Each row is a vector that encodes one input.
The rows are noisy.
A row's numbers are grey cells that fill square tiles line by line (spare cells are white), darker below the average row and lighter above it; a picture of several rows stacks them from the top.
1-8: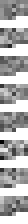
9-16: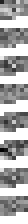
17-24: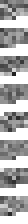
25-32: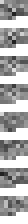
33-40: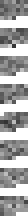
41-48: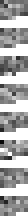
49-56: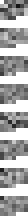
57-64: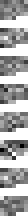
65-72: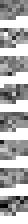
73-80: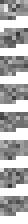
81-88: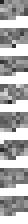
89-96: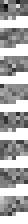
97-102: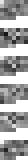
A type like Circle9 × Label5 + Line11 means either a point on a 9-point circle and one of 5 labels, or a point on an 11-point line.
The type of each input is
Bool × Bool × Bool × Bool × Line9.
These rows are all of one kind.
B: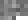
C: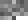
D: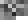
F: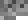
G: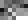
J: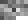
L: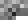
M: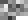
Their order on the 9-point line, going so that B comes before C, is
D, L, M, F, B, C, G, J.
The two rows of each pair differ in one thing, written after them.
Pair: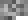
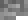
one of the four true/false values
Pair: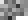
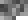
the place on the 9-point line
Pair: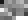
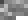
one of the four true/false values
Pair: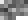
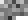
one of the four true/false values
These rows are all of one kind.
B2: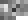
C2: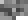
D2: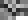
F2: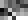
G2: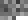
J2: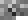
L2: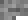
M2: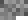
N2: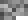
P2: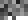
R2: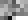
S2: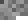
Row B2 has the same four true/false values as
C2, D2 and G2.
